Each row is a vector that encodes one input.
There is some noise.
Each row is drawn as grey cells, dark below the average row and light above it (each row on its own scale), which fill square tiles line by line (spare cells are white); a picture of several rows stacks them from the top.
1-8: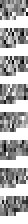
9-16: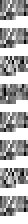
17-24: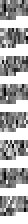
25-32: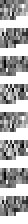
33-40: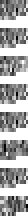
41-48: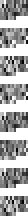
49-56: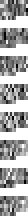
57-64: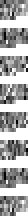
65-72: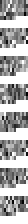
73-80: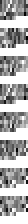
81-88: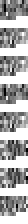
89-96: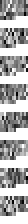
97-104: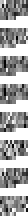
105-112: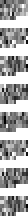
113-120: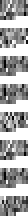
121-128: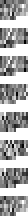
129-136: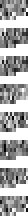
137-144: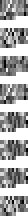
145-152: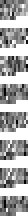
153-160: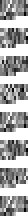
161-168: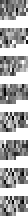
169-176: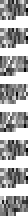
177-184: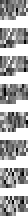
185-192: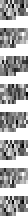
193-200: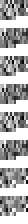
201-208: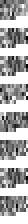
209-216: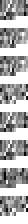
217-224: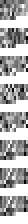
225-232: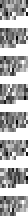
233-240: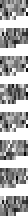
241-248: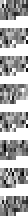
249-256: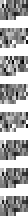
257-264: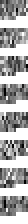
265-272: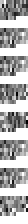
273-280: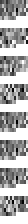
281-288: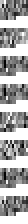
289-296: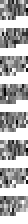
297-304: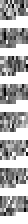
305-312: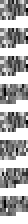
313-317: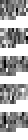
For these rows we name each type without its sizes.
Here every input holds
a label.
